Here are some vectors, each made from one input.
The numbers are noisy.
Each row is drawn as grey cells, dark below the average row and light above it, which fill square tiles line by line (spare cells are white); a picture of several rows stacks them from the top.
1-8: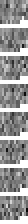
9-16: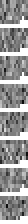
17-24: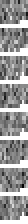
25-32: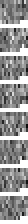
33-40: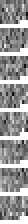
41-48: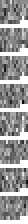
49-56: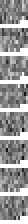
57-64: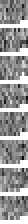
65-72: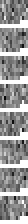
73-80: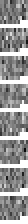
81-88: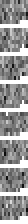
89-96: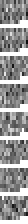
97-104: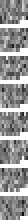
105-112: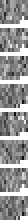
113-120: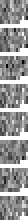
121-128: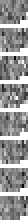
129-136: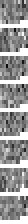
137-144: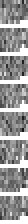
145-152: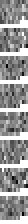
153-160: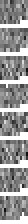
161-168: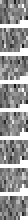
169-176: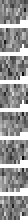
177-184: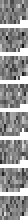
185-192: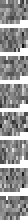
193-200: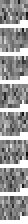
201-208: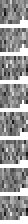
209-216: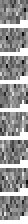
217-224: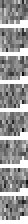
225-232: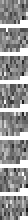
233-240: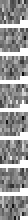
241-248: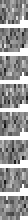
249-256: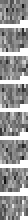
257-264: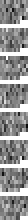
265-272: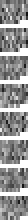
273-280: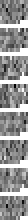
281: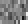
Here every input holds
either a node of an 11-node tree, or a list of up to two points on a 9-point line.
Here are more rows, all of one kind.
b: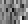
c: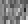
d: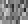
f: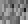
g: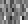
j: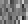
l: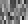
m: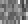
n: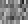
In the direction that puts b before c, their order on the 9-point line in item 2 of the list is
b, n, g, d, l, f, c, j, m.
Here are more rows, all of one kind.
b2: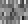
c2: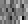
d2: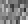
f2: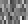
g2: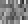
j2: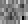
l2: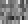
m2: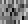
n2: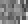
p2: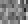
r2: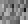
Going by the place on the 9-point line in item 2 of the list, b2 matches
c2, g2, j2 and m2.
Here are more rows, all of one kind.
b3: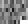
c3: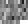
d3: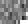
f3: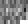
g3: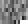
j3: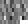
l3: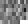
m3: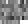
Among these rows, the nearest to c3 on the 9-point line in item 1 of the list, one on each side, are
l3 and m3.
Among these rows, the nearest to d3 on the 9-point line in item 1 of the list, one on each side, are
g3 and m3.
